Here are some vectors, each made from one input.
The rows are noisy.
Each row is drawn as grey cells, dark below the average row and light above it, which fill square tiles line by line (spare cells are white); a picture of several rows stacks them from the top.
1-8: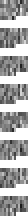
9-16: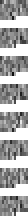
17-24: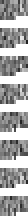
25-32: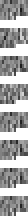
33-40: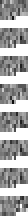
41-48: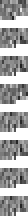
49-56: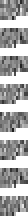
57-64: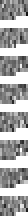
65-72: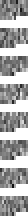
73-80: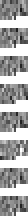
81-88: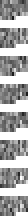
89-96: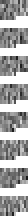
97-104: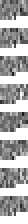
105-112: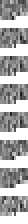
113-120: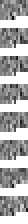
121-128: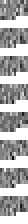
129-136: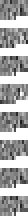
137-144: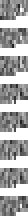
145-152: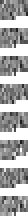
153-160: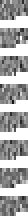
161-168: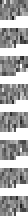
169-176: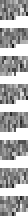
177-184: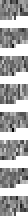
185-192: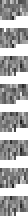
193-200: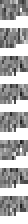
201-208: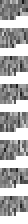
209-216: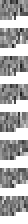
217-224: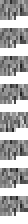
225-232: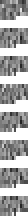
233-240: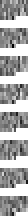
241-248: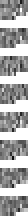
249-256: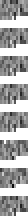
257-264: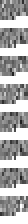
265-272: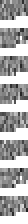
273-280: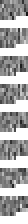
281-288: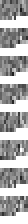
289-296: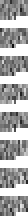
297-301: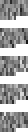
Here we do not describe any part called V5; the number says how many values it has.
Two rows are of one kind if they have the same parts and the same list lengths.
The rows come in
6 kinds.
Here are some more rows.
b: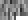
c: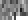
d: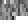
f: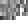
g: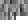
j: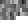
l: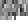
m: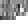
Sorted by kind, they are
b, g
c
d
f, m
j
l

